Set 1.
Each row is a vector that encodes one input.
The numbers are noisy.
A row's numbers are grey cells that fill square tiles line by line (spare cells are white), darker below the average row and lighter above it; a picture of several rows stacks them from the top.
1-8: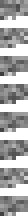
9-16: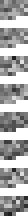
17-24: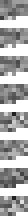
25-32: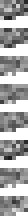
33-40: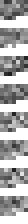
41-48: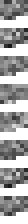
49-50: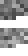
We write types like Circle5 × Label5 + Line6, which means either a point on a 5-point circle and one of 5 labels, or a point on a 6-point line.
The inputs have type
Line9.
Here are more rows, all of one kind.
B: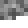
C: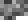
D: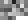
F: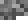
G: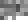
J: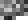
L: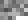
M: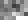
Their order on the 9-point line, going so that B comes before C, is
D, L, M, G, B, F, C, J.
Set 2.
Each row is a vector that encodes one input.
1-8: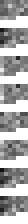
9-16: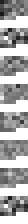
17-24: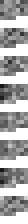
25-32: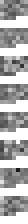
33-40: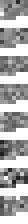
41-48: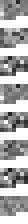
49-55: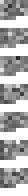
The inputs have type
Tree10 + Unit.
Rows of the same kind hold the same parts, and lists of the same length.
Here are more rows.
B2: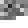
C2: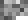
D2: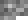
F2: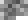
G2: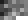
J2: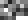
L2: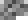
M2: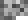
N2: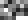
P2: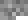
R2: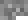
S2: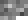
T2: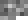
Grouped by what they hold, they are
B2, C2, D2, F2, G2, L2, M2, P2, R2, S2, T2
J2, N2

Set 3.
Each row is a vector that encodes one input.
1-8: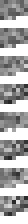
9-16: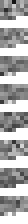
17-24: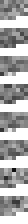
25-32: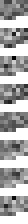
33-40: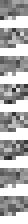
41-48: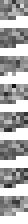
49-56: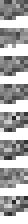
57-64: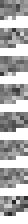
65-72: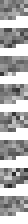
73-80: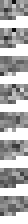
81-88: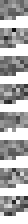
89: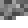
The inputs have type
Line11.
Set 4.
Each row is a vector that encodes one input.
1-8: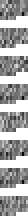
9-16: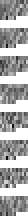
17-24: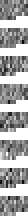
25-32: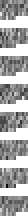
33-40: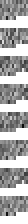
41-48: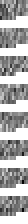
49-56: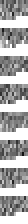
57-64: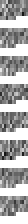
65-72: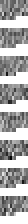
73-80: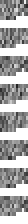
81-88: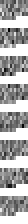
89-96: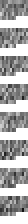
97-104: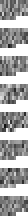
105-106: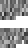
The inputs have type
Circle5.
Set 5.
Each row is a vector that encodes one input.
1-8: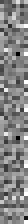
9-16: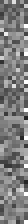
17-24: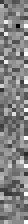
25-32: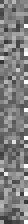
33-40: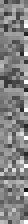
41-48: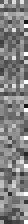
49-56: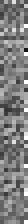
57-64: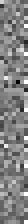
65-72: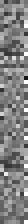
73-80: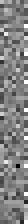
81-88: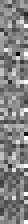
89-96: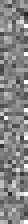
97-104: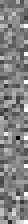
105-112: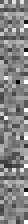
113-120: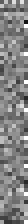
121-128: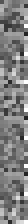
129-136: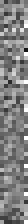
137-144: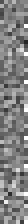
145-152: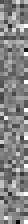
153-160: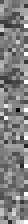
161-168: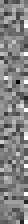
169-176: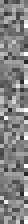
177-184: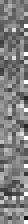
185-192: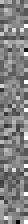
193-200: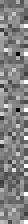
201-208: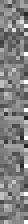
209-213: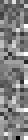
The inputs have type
Tree14.
